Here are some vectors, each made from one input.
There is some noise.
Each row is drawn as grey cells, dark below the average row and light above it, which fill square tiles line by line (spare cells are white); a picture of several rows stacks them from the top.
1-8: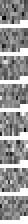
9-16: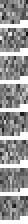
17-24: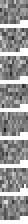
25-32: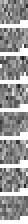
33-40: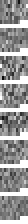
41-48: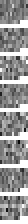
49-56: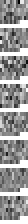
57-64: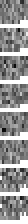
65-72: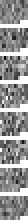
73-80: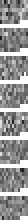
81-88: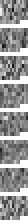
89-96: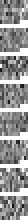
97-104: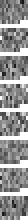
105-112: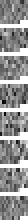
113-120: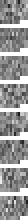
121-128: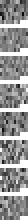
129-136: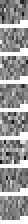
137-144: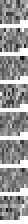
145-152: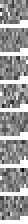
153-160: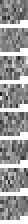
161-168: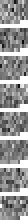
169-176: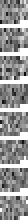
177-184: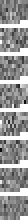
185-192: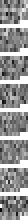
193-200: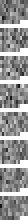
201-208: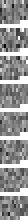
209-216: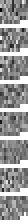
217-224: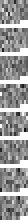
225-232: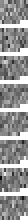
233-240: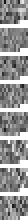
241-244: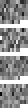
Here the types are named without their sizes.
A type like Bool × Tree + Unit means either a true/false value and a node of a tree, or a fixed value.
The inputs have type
Bool × (Circle + Unit) × Tree.
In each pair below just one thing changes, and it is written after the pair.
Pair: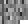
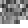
the node of the tree
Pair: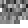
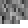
the node of the tree
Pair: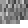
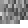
the place on the circle
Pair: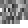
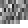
the true/false value
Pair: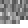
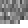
the place on the circle
